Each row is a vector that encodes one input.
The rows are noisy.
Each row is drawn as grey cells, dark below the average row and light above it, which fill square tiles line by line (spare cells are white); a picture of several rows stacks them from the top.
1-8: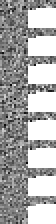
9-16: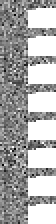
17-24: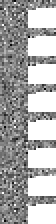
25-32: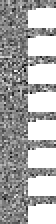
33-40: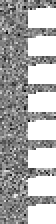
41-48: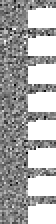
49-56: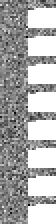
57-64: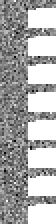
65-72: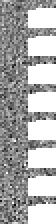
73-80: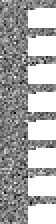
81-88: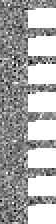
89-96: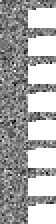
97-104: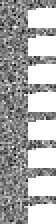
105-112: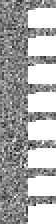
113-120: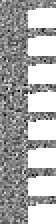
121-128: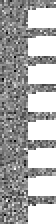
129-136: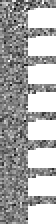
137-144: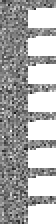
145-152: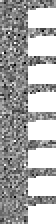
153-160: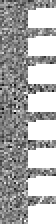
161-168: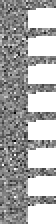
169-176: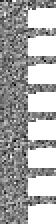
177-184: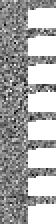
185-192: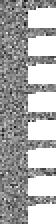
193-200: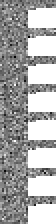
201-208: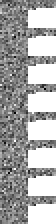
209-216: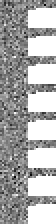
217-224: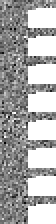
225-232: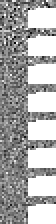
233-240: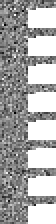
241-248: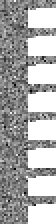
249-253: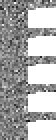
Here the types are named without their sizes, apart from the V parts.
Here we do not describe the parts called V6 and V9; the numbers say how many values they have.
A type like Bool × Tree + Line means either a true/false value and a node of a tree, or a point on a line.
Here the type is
(Bool × Line + V6) × (Line + V9).
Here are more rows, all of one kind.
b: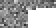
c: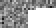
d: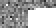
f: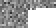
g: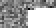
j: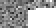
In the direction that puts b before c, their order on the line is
b, c, f, d, g, j.
